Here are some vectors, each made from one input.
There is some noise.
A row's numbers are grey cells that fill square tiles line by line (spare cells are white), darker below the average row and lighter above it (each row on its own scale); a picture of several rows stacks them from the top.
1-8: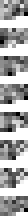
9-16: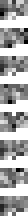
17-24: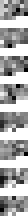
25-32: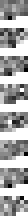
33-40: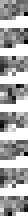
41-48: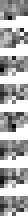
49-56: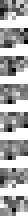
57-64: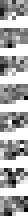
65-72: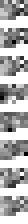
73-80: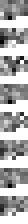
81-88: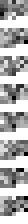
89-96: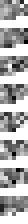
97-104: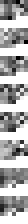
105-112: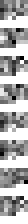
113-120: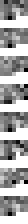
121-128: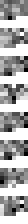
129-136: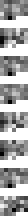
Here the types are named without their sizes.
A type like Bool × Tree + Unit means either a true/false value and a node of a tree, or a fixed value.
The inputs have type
Bool × Bool × Bool + List(Line).
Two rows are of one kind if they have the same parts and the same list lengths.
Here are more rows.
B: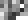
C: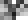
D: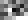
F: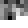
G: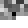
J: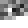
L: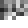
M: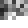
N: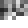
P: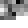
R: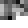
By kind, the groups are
B, C, G, P
D, J
F, R
L, M, N

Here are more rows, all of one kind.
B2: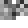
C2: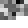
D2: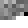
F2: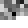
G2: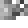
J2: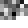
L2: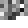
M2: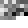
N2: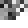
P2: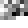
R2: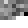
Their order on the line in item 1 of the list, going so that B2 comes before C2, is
D2, R2, M2, P2, L2, G2, N2, B2, J2, F2, C2.
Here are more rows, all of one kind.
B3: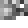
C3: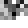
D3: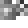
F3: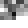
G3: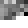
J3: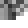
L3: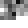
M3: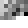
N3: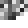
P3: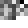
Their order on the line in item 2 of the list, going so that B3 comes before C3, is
P3, B3, D3, C3, M3, F3, L3, J3, N3, G3.
